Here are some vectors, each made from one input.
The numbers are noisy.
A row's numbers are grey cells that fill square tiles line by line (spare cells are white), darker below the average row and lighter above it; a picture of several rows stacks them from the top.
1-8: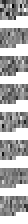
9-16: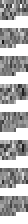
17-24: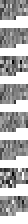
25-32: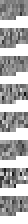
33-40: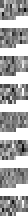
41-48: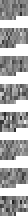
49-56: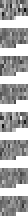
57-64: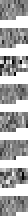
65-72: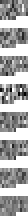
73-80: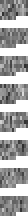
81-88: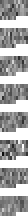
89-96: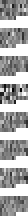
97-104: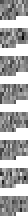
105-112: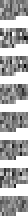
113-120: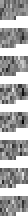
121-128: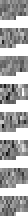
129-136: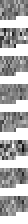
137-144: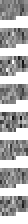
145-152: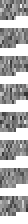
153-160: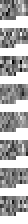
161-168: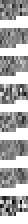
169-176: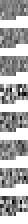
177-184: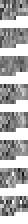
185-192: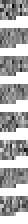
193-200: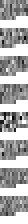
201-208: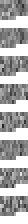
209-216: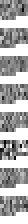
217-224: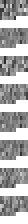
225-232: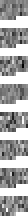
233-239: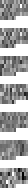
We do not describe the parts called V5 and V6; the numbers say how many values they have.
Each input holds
either a node of a 9-node tree and a value of V5, or a list of up to two items, each a true/false value and a value of V6.
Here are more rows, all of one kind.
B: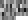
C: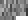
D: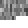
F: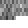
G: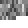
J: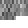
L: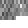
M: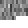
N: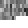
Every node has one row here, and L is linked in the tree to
G and M.
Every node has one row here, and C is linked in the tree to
J.
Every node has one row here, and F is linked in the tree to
D.
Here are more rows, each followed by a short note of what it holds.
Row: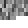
the empty list
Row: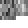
a node of a 9-node tree and a value of V5
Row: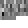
a node of a 9-node tree and a value of V5
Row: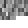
the empty list
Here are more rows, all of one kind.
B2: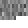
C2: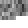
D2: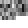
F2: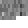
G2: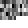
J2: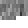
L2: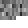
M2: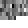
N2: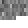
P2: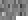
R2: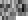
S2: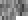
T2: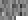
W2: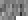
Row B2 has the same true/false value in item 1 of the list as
D2, M2, N2 and R2.
